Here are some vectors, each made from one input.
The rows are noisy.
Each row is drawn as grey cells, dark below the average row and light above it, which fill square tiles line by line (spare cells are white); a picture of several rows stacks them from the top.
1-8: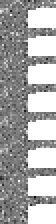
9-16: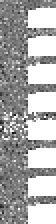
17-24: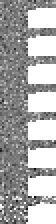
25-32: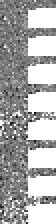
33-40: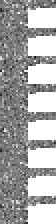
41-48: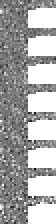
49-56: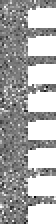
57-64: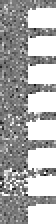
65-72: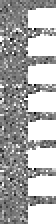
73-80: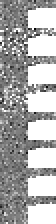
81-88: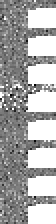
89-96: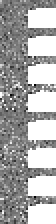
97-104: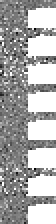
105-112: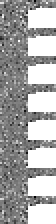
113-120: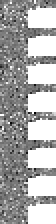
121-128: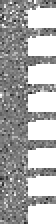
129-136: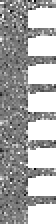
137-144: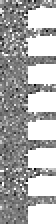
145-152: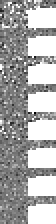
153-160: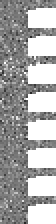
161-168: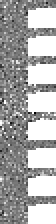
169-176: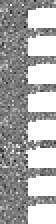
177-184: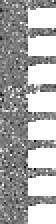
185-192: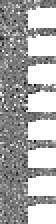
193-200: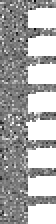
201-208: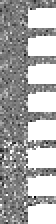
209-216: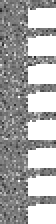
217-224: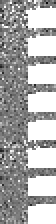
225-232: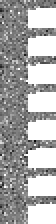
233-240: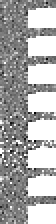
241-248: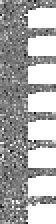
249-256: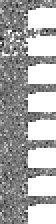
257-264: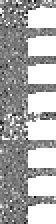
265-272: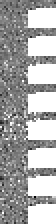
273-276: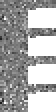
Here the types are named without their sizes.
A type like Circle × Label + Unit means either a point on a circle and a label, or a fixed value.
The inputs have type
Bool × Line.
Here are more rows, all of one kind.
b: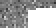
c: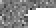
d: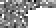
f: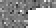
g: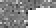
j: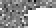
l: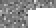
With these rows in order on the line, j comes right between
b and c.
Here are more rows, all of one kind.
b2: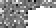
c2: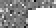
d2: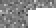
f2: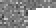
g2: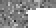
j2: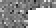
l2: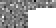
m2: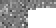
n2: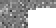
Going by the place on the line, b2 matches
f2, m2 and n2.
